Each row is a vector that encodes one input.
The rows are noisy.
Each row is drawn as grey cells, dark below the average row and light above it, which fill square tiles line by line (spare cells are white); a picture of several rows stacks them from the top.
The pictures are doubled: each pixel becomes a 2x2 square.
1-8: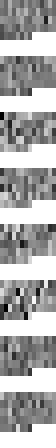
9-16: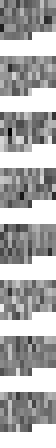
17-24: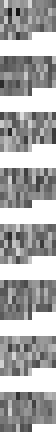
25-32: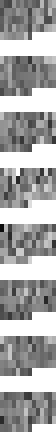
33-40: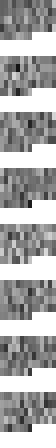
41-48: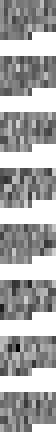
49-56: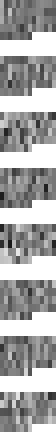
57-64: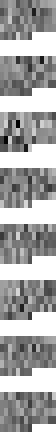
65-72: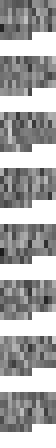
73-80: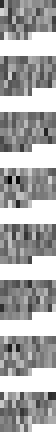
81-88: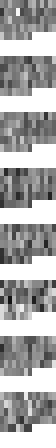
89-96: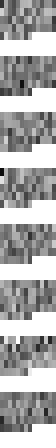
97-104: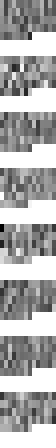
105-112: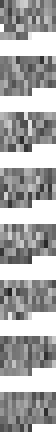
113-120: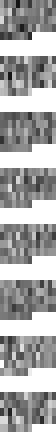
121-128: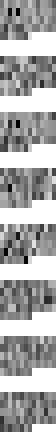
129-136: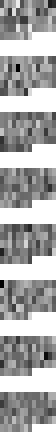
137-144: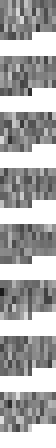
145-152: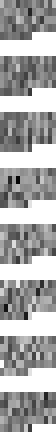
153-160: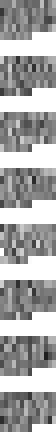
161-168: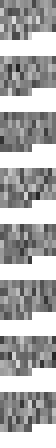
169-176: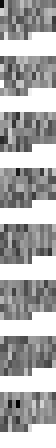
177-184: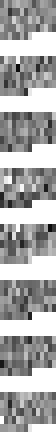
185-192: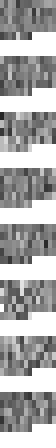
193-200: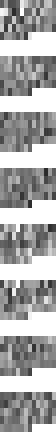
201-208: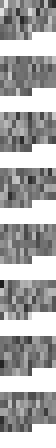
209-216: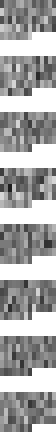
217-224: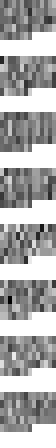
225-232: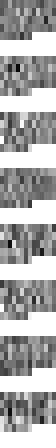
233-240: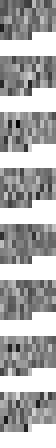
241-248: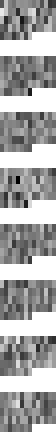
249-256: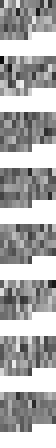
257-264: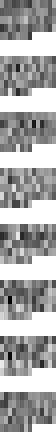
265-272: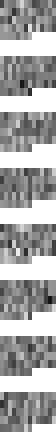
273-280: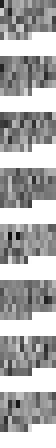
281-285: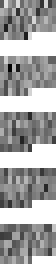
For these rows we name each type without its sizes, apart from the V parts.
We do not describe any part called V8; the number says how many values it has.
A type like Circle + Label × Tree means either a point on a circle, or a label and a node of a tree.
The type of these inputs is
Bool × V8 + Line.
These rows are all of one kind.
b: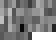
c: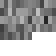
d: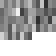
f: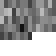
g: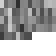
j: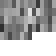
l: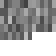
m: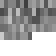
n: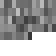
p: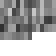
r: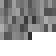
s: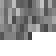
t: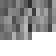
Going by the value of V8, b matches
f, n, r and s.
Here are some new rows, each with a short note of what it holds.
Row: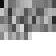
a point on a line
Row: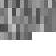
a true/false value and a value of V8
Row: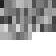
a point on a line
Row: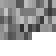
a true/false value and a value of V8
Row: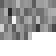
a point on a line
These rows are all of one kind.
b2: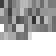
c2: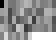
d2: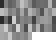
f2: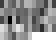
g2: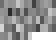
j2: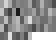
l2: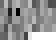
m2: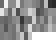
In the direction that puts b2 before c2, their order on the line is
m2, l2, j2, g2, b2, c2, d2, f2.
